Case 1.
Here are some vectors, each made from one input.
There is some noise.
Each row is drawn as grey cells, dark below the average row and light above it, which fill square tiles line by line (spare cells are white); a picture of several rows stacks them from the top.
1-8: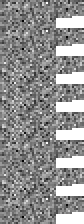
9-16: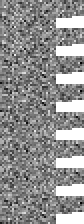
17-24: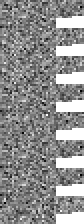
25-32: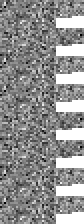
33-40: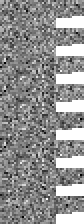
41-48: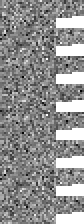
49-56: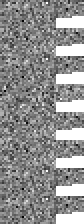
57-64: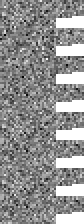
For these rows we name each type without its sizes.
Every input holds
a label.
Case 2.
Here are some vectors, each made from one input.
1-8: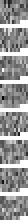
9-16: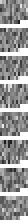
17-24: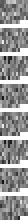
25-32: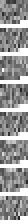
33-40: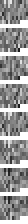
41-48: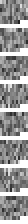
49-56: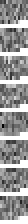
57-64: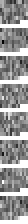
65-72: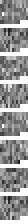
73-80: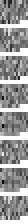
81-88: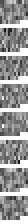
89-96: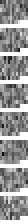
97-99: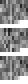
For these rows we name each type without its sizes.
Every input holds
four true/false values.
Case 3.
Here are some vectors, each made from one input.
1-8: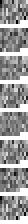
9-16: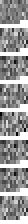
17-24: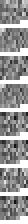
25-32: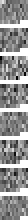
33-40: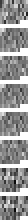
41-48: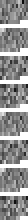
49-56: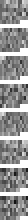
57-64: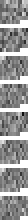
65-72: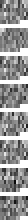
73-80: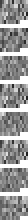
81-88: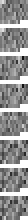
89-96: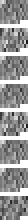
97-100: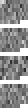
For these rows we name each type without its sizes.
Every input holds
a point on a line.
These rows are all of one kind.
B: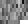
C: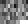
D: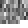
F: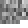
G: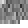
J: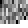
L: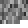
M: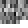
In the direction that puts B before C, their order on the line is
J, D, F, G, B, L, C, M.
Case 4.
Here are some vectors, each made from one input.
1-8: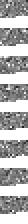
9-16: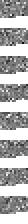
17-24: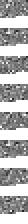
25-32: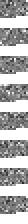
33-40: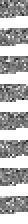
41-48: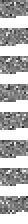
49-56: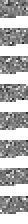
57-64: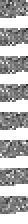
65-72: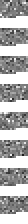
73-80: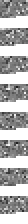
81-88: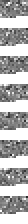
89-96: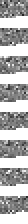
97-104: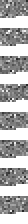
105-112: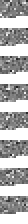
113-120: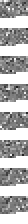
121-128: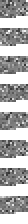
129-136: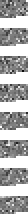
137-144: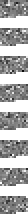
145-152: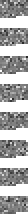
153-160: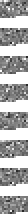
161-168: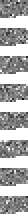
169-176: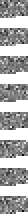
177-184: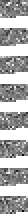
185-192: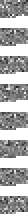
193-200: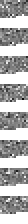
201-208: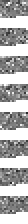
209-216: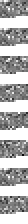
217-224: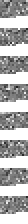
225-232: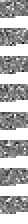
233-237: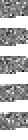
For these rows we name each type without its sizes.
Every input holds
four true/false values.
